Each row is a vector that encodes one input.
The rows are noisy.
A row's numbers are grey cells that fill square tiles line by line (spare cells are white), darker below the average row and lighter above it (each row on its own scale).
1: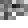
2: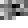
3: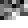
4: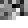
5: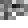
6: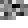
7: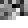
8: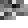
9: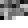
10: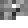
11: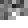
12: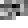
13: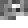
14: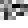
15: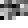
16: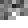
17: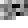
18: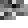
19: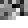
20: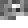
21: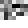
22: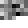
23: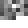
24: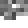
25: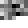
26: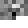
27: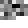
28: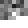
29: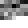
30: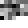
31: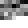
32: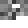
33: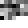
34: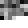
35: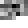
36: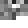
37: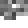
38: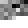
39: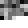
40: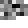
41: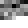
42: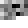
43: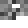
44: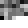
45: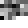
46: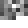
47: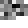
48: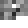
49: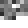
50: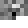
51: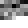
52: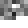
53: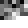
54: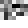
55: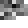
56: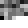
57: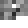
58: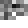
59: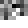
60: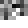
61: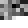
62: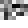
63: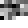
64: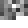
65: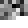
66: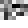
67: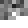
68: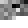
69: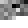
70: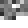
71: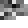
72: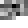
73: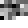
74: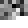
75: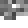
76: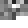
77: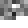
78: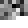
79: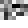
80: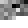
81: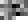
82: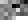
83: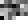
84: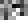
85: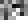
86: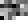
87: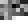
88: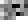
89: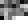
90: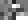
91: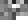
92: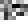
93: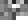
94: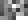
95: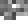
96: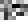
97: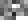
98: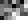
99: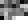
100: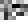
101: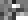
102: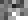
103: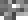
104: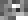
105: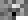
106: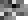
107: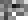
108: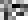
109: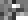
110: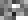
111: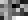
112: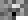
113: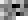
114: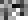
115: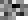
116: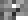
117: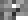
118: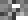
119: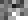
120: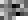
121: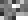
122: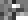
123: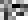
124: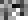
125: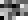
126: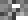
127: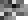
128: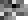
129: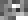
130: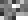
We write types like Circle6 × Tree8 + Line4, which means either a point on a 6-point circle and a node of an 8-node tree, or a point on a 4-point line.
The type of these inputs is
Bool × Bool × Bool × Bool + Label10.
